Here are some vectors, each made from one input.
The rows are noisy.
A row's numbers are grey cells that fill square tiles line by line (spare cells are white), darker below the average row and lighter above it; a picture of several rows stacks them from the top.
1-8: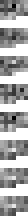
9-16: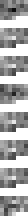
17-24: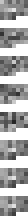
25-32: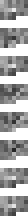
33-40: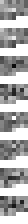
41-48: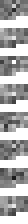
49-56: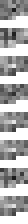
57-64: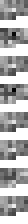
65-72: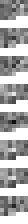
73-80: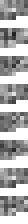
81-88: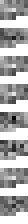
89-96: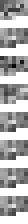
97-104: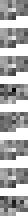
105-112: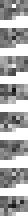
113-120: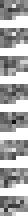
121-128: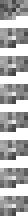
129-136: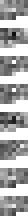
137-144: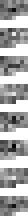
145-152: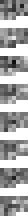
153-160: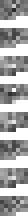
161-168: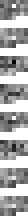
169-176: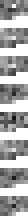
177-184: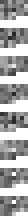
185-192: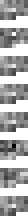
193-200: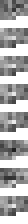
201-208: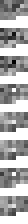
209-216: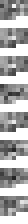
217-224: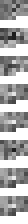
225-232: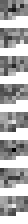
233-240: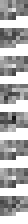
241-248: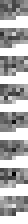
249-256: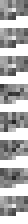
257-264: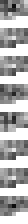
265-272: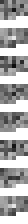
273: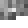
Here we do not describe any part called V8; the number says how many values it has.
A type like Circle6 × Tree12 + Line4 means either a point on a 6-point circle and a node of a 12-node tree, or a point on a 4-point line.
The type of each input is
Bool × V8 × V8 + Line7.
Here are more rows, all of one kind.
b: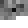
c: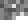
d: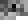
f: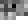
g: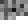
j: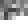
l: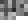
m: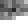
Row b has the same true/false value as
c and m.
